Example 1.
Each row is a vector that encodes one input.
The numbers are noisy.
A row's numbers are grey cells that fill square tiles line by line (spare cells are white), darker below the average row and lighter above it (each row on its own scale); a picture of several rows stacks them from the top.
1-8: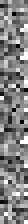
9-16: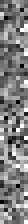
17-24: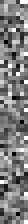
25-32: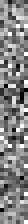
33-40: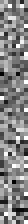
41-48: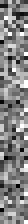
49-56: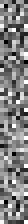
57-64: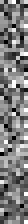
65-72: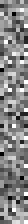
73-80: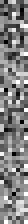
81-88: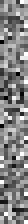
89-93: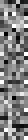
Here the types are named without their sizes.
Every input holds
a label.
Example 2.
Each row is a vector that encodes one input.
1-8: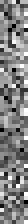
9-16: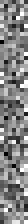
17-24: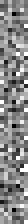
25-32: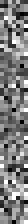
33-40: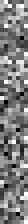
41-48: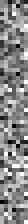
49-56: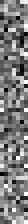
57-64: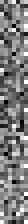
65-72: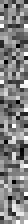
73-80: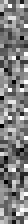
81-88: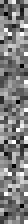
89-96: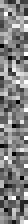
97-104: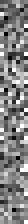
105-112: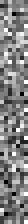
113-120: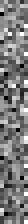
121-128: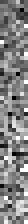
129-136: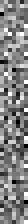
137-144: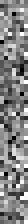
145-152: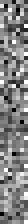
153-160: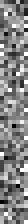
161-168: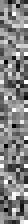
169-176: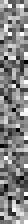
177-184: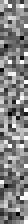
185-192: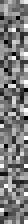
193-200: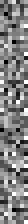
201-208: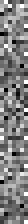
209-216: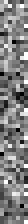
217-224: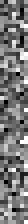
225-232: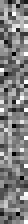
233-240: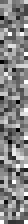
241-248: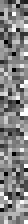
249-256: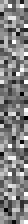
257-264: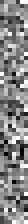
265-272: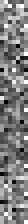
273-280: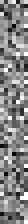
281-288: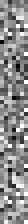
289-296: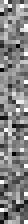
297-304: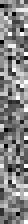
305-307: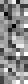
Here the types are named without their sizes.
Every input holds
a label.
